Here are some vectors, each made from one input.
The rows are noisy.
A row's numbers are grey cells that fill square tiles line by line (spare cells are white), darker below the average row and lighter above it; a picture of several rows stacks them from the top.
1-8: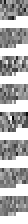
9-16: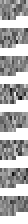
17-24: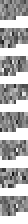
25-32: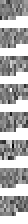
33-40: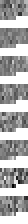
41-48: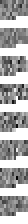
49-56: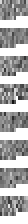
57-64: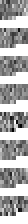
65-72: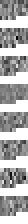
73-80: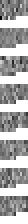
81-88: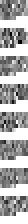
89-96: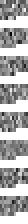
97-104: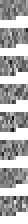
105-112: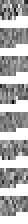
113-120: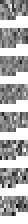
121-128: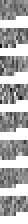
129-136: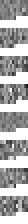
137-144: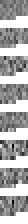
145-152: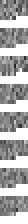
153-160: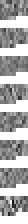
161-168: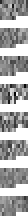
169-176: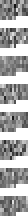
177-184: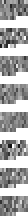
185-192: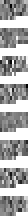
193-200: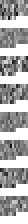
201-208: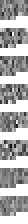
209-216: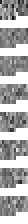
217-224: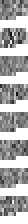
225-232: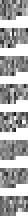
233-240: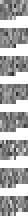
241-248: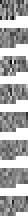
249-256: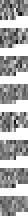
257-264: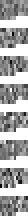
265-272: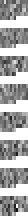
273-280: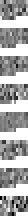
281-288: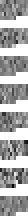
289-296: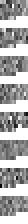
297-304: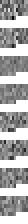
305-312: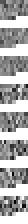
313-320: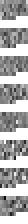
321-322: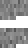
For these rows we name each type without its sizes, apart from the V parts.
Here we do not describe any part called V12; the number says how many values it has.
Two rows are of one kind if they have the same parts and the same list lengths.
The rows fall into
3 kinds.
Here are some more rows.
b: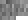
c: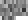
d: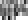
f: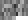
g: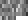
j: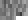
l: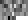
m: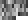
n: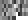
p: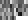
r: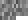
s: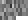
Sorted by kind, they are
b, f, j, s
c, d, g, l, m, n, r
p

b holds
a label and a point on a line.
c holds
four true/false values.
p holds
a label and a value of V12.
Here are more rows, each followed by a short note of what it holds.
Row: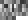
four true/false values
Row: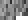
four true/false values
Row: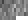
four true/false values
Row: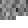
a label and a point on a line
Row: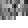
a label and a point on a line
